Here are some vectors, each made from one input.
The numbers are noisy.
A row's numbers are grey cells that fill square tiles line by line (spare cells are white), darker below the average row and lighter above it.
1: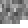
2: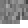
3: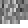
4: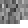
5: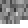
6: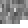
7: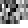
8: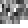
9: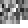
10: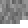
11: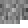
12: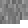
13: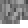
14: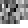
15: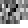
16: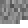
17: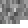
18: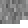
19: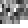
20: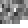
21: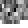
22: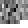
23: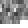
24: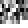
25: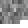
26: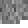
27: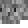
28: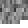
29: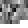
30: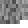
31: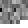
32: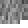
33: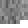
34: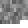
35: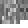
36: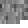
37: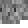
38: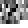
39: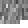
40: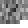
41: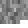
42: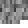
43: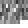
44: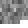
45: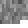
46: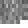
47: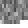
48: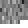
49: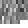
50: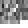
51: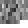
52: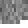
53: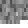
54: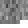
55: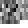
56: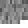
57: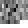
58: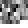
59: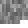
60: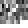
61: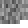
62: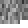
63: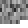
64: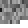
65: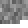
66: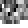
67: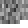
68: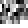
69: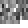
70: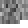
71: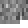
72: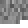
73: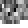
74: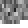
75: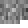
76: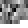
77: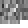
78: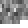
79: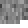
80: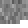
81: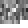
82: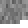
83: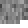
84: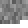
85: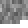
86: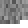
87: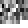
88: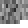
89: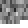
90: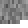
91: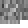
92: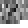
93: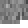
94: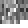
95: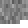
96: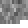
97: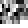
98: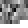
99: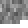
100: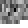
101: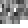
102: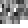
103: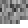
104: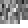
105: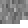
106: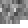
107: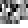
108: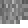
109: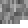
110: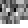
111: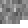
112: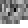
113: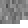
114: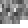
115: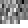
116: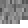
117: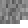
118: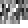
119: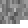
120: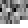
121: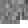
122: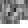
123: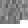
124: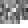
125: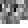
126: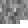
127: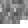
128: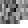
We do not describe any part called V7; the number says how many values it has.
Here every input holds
either one of 11 labels, or a true/false value and a value of V7.
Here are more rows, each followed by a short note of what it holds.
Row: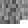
one of 11 labels
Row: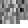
a true/false value and a value of V7
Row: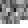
a true/false value and a value of V7
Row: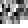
one of 11 labels
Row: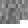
one of 11 labels
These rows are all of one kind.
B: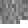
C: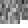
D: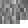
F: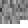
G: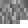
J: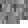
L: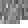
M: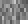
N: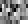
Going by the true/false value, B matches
C, J and L.
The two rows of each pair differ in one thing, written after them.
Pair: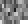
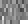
the true/false value
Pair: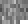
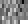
the value of V7
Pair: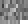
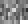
the value of V7
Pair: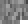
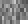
the true/false value
